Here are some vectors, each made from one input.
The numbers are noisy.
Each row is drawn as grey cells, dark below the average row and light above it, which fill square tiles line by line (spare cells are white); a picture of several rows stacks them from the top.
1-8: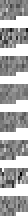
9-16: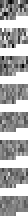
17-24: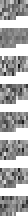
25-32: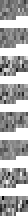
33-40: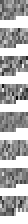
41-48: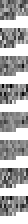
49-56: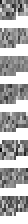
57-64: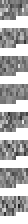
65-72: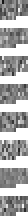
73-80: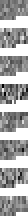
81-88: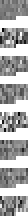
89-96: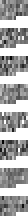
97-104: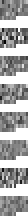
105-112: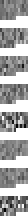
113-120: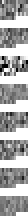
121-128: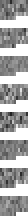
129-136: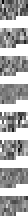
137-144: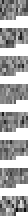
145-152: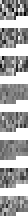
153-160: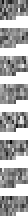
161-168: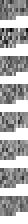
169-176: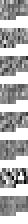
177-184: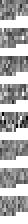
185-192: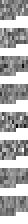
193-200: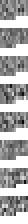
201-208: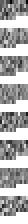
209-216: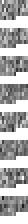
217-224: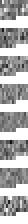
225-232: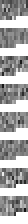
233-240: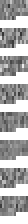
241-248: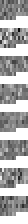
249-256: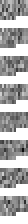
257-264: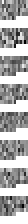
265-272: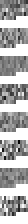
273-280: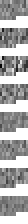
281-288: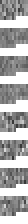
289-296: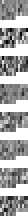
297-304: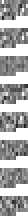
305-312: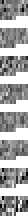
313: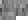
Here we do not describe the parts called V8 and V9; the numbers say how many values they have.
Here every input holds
either a point on a 10-point line, or a true/false value and a value of V8, or a value of V9.
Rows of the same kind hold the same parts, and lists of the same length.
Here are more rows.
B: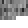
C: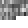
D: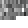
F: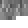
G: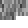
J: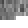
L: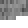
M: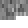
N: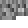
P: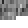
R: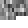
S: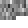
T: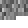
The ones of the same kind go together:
B, L, M, P, T
C, D, F, R
G, J, N, S

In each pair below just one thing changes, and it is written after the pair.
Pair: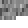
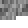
the true/false value
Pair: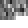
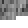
the true/false value
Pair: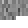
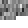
the true/false value
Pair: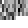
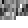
the value of V8
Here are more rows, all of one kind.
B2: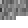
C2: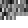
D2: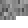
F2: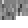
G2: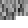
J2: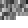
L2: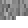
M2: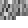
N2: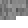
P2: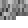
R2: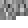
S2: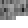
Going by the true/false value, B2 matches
G2, N2 and P2.
